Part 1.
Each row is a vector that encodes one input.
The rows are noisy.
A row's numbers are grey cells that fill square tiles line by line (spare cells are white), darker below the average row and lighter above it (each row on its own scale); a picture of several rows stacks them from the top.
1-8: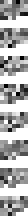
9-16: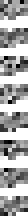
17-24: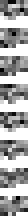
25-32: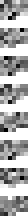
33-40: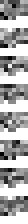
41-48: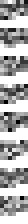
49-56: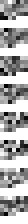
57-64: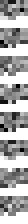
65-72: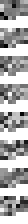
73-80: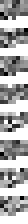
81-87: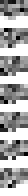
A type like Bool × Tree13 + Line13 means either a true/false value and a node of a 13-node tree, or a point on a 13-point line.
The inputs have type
Bool × Bool × Bool + Line8.
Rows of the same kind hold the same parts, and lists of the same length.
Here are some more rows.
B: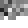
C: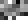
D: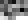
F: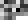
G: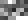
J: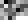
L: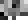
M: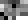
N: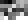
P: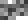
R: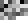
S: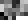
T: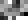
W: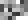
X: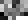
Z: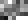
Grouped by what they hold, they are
B, D, F, J, N, R, W
C, G, L, M, P, S, T, X, Z

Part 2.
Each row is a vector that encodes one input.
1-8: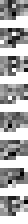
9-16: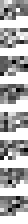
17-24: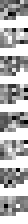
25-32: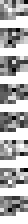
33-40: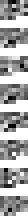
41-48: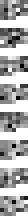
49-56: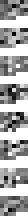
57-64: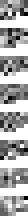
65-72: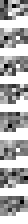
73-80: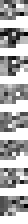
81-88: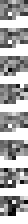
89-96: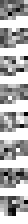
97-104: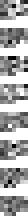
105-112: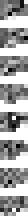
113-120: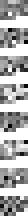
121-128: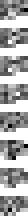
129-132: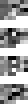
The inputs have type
Tree12 + Tree13.
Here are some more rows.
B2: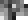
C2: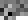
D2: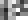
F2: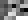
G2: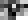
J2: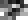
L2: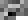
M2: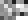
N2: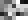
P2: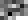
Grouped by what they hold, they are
B2, C2, G2, J2, L2, P2
D2, F2, M2, N2

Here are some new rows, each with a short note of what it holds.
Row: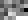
a node of a 13-node tree
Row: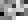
a node of a 13-node tree
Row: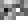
a node of a 13-node tree
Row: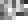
a node of a 13-node tree
